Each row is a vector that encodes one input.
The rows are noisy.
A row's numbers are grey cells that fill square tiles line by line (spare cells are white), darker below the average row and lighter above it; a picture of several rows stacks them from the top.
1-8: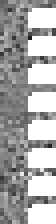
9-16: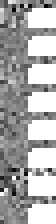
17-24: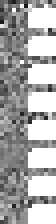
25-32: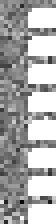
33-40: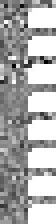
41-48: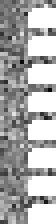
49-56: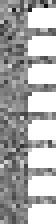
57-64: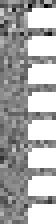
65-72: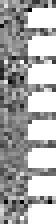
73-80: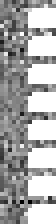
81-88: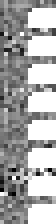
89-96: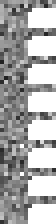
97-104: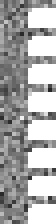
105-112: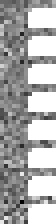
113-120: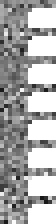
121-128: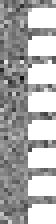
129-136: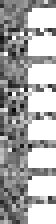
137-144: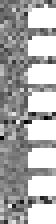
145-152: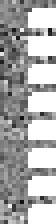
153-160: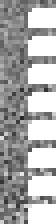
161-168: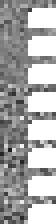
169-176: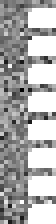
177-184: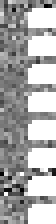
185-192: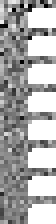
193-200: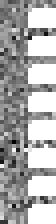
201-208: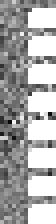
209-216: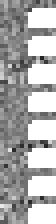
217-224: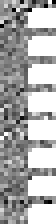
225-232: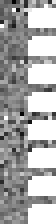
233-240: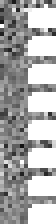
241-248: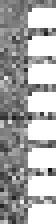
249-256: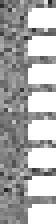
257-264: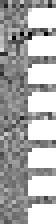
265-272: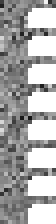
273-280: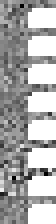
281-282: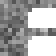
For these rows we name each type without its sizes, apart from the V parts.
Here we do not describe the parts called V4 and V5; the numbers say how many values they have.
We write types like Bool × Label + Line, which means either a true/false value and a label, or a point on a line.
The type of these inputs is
Circle × Line × (Tree + V5) + V4.
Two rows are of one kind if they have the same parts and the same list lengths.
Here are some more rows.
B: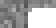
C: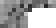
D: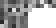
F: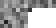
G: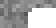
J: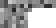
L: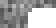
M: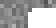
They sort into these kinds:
B, C, D
F, G, L, M
J

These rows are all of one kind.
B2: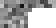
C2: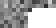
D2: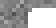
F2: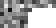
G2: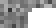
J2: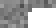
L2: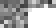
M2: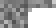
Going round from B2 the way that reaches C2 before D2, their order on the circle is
B2, F2, C2, M2, G2, L2, J2, D2.
